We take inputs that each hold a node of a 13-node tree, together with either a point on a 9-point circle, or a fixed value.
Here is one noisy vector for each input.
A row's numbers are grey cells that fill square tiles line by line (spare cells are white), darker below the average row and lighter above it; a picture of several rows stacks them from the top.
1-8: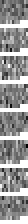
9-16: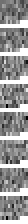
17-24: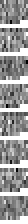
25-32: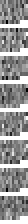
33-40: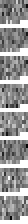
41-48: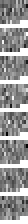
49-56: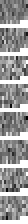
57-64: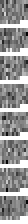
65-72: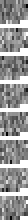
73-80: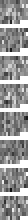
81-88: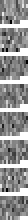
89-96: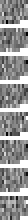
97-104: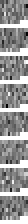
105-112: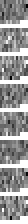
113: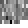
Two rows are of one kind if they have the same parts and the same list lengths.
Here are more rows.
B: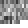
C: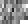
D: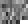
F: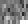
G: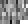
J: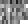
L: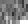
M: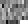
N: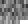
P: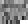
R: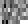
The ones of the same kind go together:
B, C, D, G, J, M, P, R
F, L, N

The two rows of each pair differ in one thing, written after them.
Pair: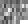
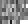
the place on the 9-point circle
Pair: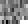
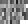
the place on the 9-point circle
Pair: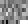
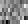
the node of the tree
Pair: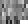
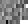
the node of the tree
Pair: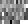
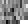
the place on the 9-point circle
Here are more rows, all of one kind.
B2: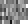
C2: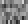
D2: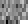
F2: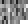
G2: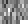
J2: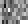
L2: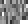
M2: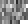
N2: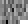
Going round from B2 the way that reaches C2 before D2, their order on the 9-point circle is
B2, L2, C2, D2, N2, J2, G2, F2, M2.
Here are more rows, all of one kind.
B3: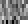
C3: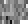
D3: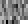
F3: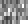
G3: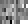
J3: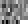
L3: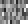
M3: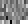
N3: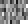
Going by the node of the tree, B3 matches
D3, L3 and N3.
